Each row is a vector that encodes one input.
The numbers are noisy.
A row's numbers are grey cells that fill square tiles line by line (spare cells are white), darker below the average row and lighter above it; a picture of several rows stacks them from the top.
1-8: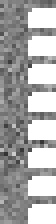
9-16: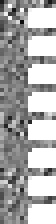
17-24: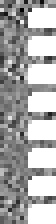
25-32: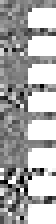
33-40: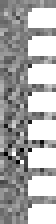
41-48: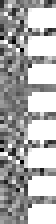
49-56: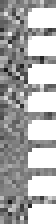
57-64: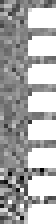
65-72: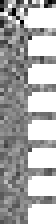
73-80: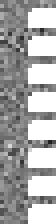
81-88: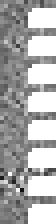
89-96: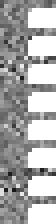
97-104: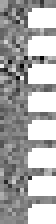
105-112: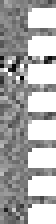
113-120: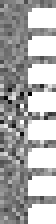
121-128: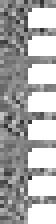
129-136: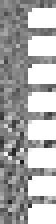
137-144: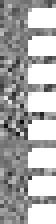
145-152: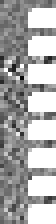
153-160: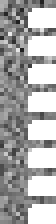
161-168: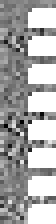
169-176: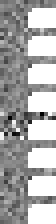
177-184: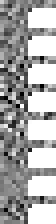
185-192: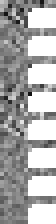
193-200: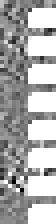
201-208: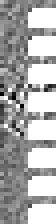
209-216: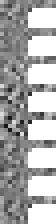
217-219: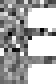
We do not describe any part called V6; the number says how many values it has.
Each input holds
a list of up to two items, each a true/false value and a value of V6.
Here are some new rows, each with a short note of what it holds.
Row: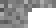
a list of one item
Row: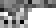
the empty list
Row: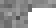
a list of one item
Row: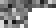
the empty list
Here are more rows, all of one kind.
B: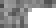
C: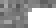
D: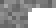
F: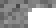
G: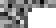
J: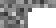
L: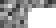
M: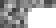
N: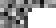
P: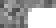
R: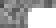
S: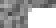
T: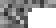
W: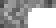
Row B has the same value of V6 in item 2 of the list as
C, F, M and T.
